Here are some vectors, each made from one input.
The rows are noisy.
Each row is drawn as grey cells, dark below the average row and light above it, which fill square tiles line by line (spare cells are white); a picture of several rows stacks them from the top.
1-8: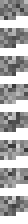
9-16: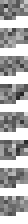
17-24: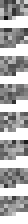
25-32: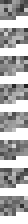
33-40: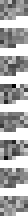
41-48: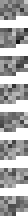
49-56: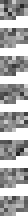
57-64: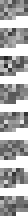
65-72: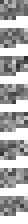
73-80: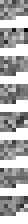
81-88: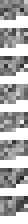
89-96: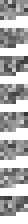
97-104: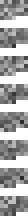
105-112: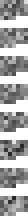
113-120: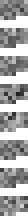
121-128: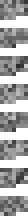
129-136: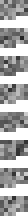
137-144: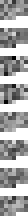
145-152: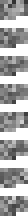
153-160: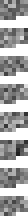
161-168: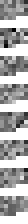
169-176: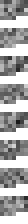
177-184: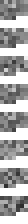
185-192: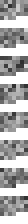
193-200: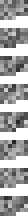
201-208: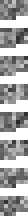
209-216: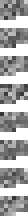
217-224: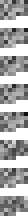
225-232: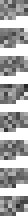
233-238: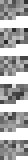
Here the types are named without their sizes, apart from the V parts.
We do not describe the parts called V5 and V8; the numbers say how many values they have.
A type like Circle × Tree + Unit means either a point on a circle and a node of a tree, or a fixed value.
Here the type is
Bool × V8 + List(Line) + V5 × V5.
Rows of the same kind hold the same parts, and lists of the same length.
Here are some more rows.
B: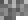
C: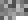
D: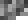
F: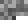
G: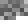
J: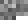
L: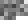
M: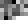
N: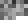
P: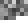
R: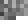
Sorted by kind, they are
B, F, J, P, R
C, N
D
G, L
M

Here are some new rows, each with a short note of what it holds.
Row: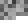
a true/false value and a value of V8
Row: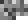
a list of two items
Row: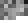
a true/false value and a value of V8
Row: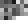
the empty list
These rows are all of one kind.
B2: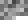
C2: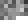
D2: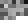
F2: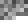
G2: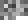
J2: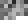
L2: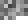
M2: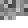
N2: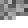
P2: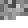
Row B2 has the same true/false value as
M2 and P2.
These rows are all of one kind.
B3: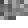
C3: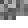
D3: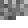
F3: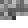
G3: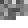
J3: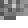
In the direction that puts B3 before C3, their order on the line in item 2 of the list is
B3, C3, D3, J3, G3, F3.
